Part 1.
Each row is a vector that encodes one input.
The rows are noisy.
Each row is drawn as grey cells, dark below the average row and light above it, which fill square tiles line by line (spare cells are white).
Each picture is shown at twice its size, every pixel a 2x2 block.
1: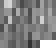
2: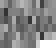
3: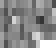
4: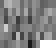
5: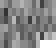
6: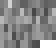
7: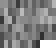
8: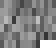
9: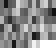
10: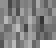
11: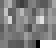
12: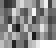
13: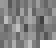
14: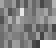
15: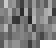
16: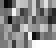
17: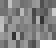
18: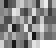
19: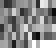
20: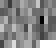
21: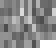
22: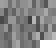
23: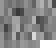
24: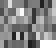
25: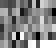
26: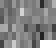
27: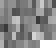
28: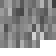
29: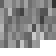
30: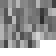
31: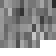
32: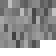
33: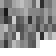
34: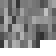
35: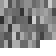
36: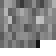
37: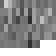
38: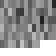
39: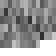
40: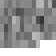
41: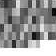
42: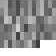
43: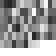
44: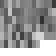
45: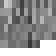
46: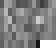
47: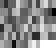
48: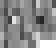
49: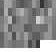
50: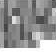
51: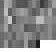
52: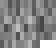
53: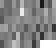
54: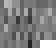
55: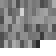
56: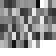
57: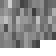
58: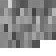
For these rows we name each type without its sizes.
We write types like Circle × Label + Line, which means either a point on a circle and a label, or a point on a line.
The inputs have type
Bool × Bool × Bool + Line.
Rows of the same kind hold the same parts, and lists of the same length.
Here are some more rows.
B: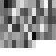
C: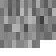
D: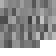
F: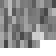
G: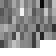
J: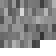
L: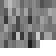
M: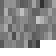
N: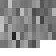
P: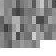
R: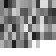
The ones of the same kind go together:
B, R
C, D, F, G, J, L, M, N, P

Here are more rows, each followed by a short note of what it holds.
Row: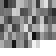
a point on a line
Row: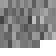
three true/false values
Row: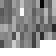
three true/false values
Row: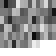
a point on a line
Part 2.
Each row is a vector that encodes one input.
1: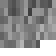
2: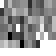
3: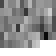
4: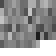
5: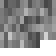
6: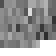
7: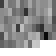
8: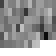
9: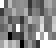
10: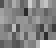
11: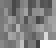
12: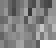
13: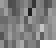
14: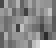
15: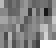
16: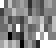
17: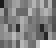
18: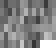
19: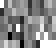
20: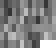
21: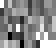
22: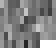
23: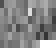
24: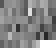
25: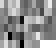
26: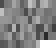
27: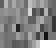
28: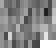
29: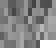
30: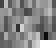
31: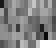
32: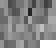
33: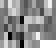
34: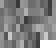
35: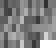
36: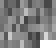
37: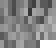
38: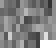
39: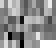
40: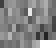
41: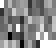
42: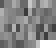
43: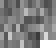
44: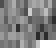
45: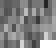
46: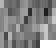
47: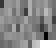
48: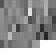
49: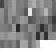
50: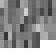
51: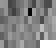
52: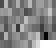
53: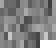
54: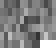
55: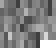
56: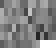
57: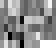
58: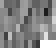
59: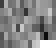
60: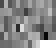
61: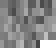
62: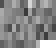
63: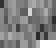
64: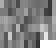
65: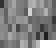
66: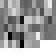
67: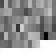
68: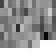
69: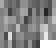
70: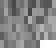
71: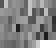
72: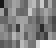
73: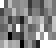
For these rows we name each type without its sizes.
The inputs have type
Bool × (Tree + Unit).
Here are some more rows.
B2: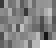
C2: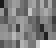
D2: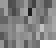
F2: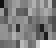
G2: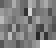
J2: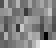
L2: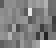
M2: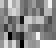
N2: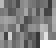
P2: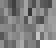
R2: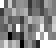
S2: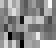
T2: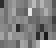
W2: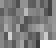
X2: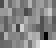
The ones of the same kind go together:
B2, C2, D2, F2, G2, J2, L2, N2, P2, T2, W2, X2
M2, R2, S2

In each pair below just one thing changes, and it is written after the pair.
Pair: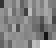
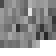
the node of the tree
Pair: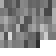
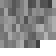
the node of the tree
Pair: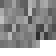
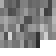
the true/false value
